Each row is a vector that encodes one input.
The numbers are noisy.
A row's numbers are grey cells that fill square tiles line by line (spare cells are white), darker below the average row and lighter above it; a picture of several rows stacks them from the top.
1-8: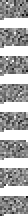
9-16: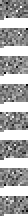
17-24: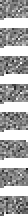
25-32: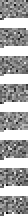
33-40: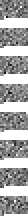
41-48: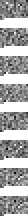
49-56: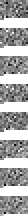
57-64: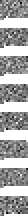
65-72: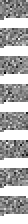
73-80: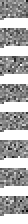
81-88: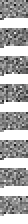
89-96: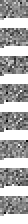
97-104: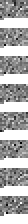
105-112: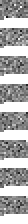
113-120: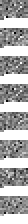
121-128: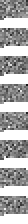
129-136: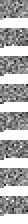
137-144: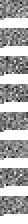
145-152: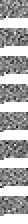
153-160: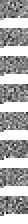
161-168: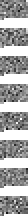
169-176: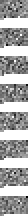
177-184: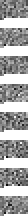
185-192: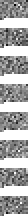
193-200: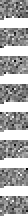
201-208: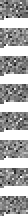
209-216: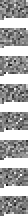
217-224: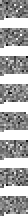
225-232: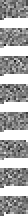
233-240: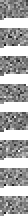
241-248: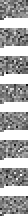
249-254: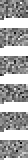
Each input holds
a point on a 6-point circle, together with either a point on a 6-point line and three true/false values, or a list of up to two points on a 9-point circle.
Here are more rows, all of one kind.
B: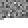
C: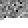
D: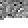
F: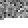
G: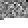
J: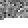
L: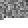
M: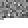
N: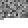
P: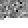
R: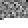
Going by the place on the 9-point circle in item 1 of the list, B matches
L and M.
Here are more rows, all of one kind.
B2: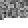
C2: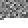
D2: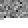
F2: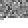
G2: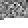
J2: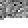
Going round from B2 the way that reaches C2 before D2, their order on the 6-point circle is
B2, G2, C2, F2, D2, J2.
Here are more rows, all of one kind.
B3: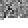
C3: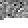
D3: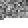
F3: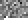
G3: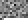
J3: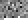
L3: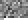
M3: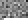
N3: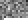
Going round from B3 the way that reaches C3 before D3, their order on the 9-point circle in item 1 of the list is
B3, J3, G3, C3, F3, D3, N3, M3, L3.
